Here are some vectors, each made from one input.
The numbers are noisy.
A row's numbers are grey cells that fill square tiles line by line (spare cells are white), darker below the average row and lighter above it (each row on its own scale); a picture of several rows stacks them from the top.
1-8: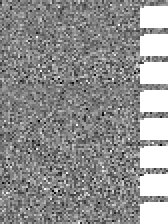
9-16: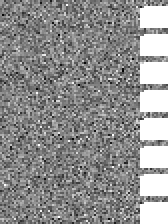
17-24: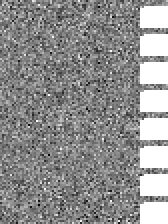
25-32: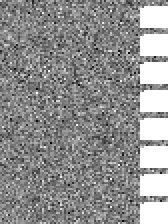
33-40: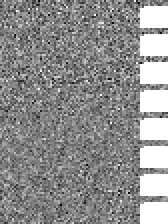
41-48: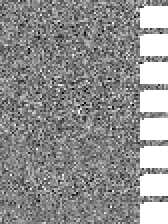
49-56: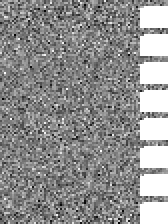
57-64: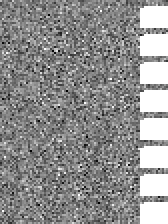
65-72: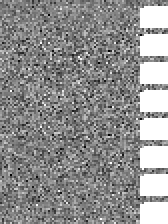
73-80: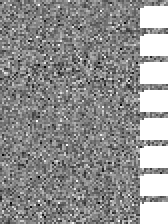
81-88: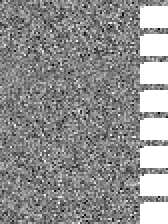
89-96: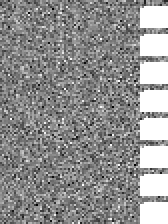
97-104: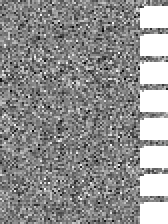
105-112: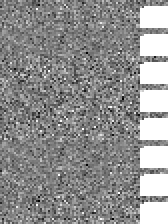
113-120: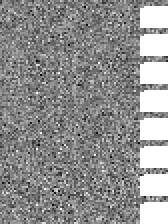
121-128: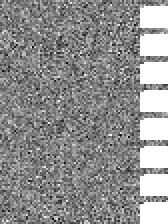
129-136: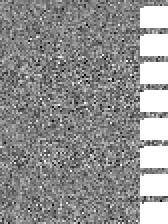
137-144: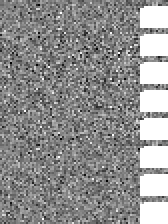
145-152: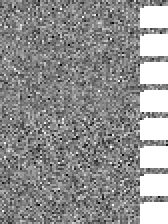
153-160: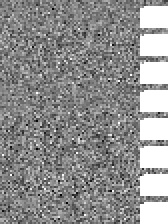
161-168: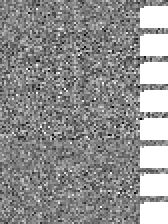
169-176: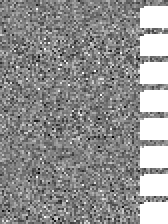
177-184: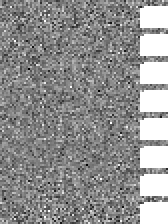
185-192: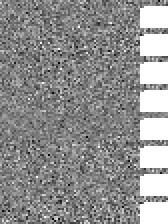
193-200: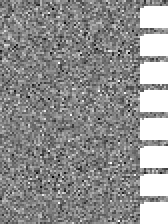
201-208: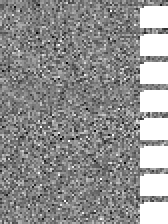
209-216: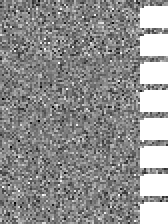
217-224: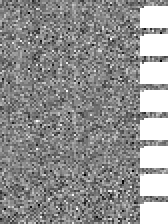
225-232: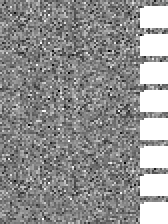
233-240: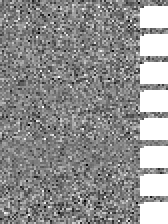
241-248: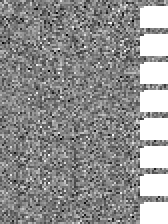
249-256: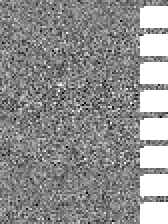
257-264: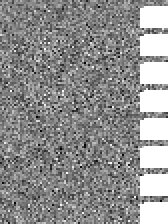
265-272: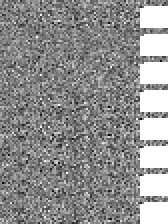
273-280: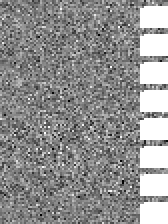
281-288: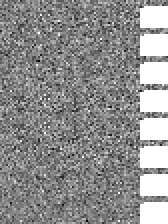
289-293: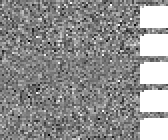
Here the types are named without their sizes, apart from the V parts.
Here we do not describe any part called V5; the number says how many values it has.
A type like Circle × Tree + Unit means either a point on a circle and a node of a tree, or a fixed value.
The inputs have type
Bool × Circle × (Line + V5) + Tree.
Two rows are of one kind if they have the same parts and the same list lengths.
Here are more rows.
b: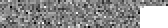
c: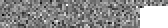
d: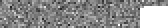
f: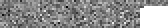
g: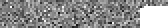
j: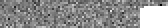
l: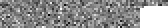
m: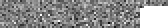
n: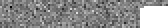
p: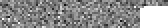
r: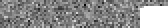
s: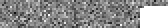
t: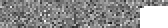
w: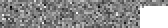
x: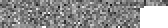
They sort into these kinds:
b, d, n, r, w
c, f, g, m, s, t
j, l, p, x

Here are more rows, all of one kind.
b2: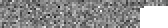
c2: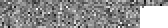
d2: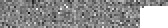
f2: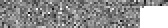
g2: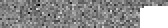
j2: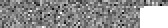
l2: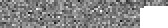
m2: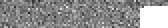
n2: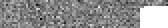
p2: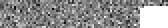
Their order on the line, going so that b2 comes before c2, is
n2, l2, j2, b2, f2, c2, g2, d2, m2, p2.
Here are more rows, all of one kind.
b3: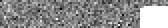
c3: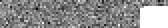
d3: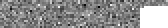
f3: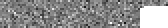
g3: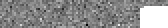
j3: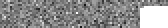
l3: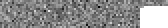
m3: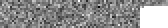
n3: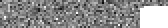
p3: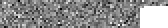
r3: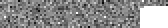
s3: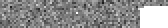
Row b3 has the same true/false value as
f3 and p3.
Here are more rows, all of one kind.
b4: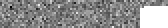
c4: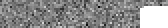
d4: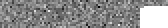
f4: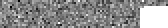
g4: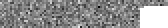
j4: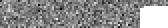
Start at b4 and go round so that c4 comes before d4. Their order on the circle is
b4, f4, j4, c4, d4, g4.
